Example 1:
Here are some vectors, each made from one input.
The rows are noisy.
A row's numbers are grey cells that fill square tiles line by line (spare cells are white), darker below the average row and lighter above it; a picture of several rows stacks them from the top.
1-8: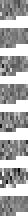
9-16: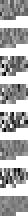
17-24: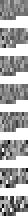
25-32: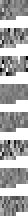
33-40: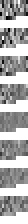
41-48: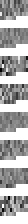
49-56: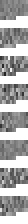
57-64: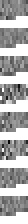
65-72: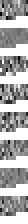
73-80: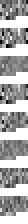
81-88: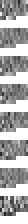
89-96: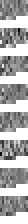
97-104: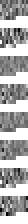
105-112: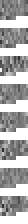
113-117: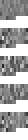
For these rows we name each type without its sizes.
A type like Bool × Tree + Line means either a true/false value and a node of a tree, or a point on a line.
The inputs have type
Bool × Circle + Unit.
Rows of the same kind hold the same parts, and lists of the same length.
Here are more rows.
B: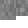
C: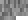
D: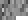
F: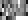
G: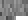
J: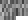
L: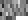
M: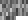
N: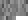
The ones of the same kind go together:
B, C, D, F, G, L, N
J, M

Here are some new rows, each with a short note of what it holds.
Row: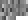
a point on a circle and a true/false value
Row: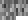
a fixed value
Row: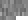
a point on a circle and a true/false value
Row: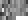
a point on a circle and a true/false value
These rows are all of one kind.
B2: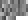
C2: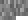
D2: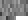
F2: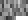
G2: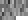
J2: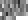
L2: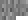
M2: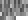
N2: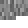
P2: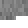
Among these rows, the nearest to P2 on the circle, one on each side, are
D2 and J2.
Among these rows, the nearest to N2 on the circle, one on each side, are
C2 and L2.
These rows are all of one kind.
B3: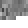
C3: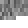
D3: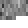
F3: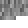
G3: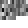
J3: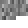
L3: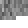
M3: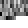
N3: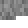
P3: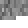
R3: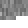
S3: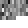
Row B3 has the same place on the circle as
R3 and S3.
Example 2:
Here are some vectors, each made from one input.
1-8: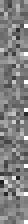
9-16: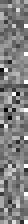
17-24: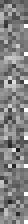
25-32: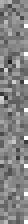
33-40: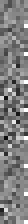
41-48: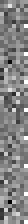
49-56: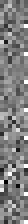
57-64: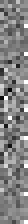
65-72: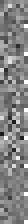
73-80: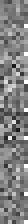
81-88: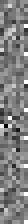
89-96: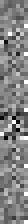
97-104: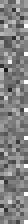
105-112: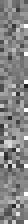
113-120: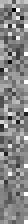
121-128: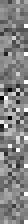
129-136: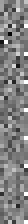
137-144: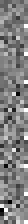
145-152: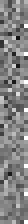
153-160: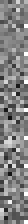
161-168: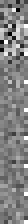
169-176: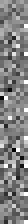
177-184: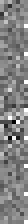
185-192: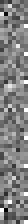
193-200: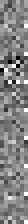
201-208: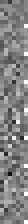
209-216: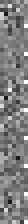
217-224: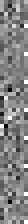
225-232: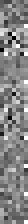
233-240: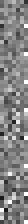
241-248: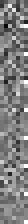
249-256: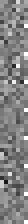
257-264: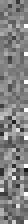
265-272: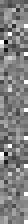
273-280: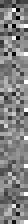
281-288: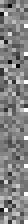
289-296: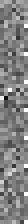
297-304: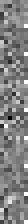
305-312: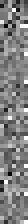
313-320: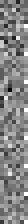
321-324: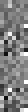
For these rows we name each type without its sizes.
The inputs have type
Bool × Bool × Bool × Bool × Bool + Label.
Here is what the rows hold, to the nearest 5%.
About 10% of them hold a label. The rest hold five true/false values.
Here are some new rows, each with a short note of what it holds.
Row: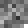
five true/false values
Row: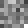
a label
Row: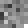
five true/false values
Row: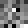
five true/false values
